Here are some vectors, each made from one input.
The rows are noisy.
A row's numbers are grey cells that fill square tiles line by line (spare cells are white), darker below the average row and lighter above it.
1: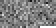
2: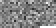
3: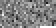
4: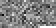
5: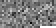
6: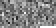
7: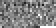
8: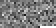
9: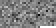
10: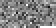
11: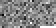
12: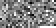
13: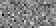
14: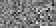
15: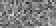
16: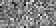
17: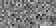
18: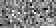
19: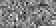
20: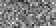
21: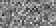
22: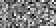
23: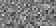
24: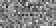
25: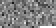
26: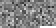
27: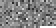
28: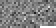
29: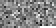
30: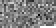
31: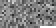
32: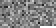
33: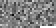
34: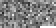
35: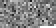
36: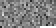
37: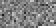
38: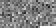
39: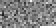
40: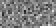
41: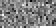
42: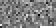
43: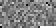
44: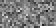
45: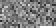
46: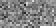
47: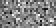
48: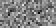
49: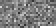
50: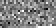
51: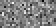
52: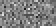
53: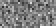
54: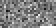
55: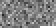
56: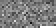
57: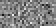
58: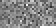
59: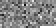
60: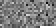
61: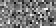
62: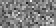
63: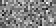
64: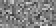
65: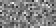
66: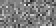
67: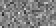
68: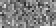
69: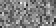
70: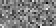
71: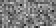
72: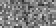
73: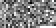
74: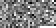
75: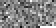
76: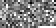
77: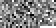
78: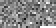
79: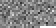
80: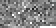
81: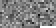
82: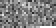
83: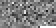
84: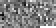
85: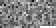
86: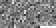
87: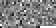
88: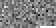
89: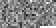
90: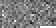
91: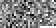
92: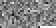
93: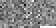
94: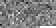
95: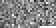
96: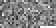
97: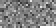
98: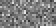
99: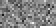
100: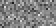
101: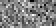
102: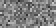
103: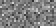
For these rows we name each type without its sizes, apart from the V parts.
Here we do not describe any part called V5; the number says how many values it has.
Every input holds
a list of items, each a true/false value and a value of V5.
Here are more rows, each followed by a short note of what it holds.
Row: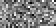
the empty list
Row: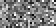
the empty list
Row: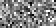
the empty list
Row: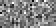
a list of one item
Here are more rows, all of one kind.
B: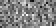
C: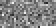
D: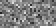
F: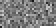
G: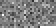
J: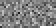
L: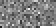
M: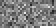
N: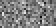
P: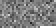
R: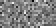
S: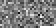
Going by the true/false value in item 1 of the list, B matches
C, D and J.
